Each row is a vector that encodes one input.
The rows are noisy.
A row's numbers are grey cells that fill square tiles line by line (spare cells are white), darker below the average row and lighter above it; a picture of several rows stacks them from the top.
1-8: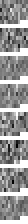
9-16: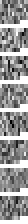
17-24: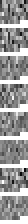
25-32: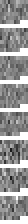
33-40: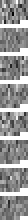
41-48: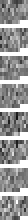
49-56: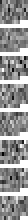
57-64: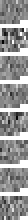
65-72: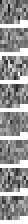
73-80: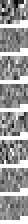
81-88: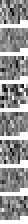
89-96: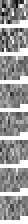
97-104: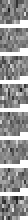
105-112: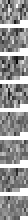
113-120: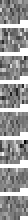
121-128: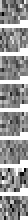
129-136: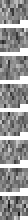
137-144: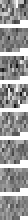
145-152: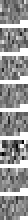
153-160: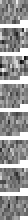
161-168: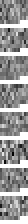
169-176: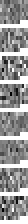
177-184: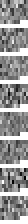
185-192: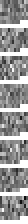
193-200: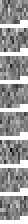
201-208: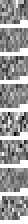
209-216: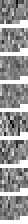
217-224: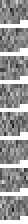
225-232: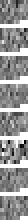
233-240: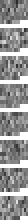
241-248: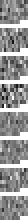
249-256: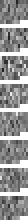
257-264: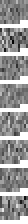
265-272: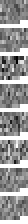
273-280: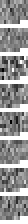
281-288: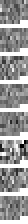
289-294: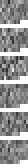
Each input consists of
either a point on a 9-point circle and a point on a 7-point line, or a point on each of three 11-point circles.
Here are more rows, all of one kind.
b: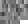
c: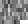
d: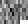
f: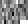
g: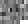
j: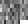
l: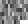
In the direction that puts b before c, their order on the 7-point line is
f, b, j, d, g, c, l.
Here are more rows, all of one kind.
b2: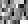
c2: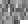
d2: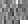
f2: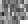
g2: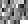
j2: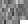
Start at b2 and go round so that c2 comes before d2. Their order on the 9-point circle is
b2, f2, c2, d2, j2, g2.
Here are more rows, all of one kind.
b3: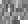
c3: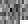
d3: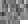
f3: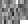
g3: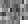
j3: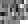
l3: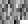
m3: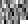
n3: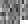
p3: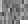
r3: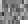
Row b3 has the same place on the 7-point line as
d3, f3, p3 and r3.
